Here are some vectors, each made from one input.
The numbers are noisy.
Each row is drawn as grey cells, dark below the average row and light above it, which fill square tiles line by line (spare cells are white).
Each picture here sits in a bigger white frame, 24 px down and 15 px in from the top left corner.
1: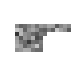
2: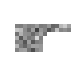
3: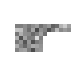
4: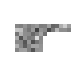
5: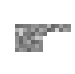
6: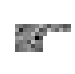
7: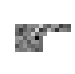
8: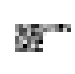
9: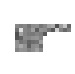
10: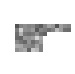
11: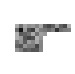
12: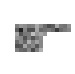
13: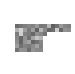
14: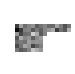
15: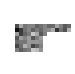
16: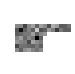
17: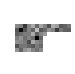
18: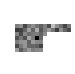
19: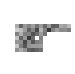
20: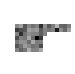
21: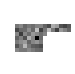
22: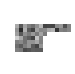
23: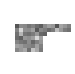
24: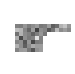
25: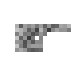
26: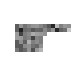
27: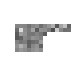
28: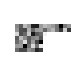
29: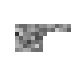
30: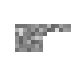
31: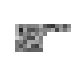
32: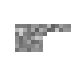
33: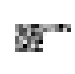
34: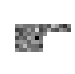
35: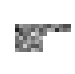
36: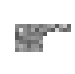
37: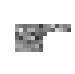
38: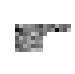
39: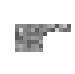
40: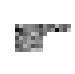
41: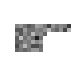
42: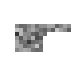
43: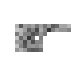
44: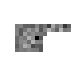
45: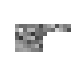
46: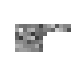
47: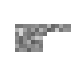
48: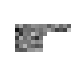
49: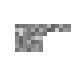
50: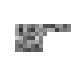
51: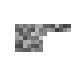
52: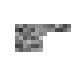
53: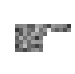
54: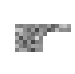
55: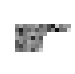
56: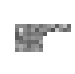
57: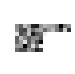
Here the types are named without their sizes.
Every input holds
a list of points on a line.
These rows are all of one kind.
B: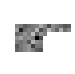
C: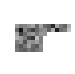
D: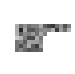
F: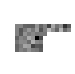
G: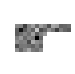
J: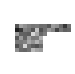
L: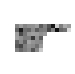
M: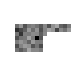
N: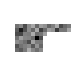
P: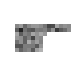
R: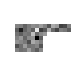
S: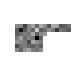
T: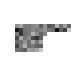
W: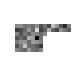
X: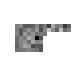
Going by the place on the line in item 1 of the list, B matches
G, N, R and S.
